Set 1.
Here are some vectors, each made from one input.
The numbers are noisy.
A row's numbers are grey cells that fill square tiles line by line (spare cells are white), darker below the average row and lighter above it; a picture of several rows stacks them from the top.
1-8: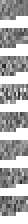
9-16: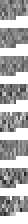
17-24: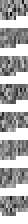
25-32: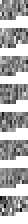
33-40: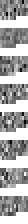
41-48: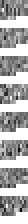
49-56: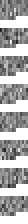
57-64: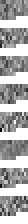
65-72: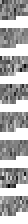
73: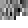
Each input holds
either a fixed value, or one of 9 labels and three true/false values.
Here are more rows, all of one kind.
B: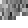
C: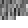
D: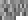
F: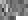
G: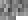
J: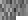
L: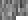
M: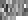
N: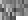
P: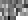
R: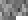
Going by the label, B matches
D, F, J and L.
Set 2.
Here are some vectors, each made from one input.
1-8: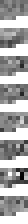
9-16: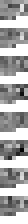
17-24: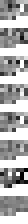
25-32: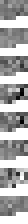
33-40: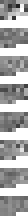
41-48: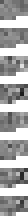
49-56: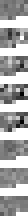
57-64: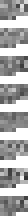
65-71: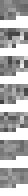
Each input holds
a point on an 8-point line, together with either a fixed value, or four true/false values.
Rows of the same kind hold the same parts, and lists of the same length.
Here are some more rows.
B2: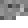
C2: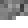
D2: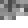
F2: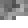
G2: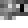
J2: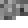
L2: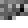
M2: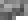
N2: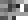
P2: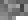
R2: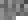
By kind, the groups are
B2, J2
C2, D2, F2, G2, L2, M2, N2, P2, R2

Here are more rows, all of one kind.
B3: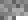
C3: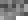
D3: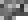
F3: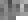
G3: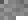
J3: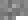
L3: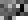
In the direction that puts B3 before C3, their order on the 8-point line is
B3, G3, C3, J3, L3, F3, D3.
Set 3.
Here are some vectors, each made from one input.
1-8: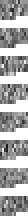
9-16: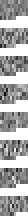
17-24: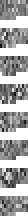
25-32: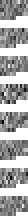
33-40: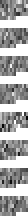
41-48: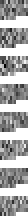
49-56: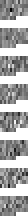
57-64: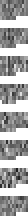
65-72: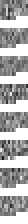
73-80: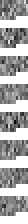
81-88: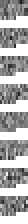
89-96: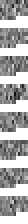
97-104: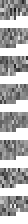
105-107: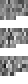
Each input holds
either one of 10 labels, or three true/false values.
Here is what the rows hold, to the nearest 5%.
About 50% of them hold one of 10 labels. The rest hold three true/false values.
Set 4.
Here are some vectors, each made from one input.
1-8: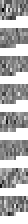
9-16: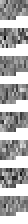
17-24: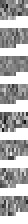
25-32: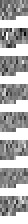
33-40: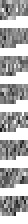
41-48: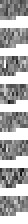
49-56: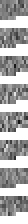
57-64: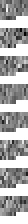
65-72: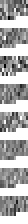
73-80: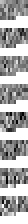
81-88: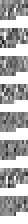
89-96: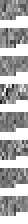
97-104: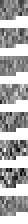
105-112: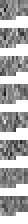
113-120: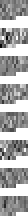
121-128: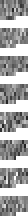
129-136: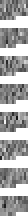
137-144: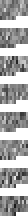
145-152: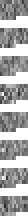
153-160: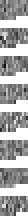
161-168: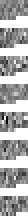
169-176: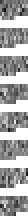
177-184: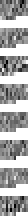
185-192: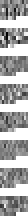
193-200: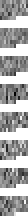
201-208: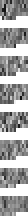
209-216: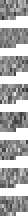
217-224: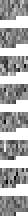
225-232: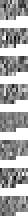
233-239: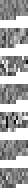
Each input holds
one of 10 labels, together with either a fixed value, or three true/false values.
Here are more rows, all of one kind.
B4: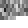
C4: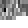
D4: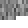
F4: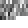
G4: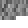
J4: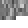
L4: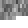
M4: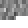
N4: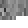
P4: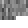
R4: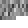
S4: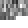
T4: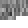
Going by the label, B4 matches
C4, D4 and R4.
